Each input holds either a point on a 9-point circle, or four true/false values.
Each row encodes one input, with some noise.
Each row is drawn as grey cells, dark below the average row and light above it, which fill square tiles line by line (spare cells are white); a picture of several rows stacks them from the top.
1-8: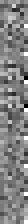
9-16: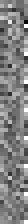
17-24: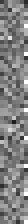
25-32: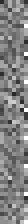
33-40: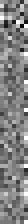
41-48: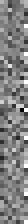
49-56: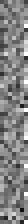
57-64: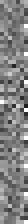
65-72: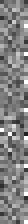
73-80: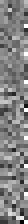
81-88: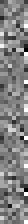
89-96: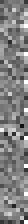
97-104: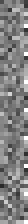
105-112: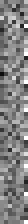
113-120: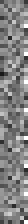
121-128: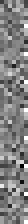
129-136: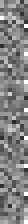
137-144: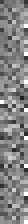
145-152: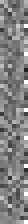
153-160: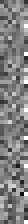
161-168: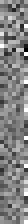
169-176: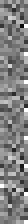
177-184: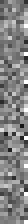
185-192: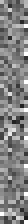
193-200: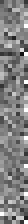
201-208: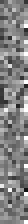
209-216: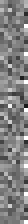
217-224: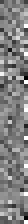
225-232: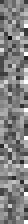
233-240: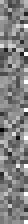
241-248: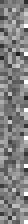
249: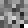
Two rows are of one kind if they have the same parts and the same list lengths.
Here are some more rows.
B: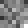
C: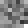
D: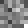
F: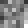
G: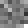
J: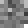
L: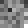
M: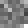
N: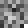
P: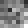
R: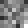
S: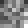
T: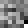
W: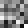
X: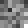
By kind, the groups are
B, C, D, F, G, J, L, M, P, R, S, X
N, T, W

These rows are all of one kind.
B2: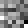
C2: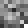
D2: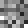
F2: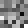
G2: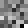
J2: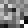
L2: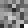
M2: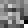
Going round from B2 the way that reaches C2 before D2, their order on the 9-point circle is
B2, M2, J2, C2, L2, G2, F2, D2.
